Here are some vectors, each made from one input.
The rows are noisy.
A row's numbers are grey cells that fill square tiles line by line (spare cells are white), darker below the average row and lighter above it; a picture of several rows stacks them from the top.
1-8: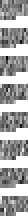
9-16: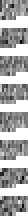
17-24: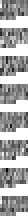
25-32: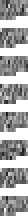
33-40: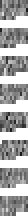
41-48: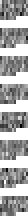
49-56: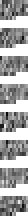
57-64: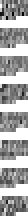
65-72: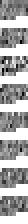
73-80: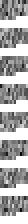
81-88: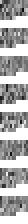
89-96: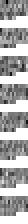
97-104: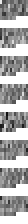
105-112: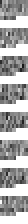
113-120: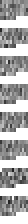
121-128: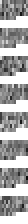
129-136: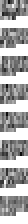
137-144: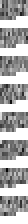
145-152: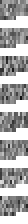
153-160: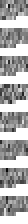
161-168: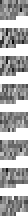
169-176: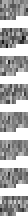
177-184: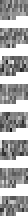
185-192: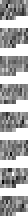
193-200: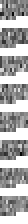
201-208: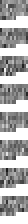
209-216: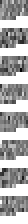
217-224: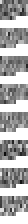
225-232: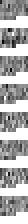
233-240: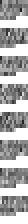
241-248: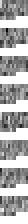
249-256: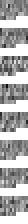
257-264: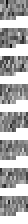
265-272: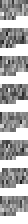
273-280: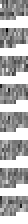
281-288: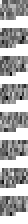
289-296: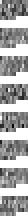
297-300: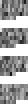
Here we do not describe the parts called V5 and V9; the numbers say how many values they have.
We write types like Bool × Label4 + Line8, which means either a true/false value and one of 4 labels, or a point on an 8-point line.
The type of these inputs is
Bool × V9 + Tree10 × V5 + Unit.
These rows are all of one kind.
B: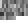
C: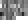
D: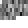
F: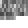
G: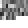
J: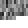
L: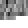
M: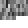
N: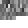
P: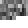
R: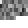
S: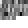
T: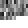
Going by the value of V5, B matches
C, F and G.
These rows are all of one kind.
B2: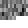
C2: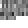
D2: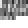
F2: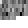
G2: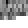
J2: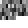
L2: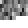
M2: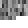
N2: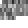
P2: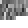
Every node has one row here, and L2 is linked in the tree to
F2, G2 and M2.
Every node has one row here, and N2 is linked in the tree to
P2.
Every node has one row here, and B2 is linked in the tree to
C2.
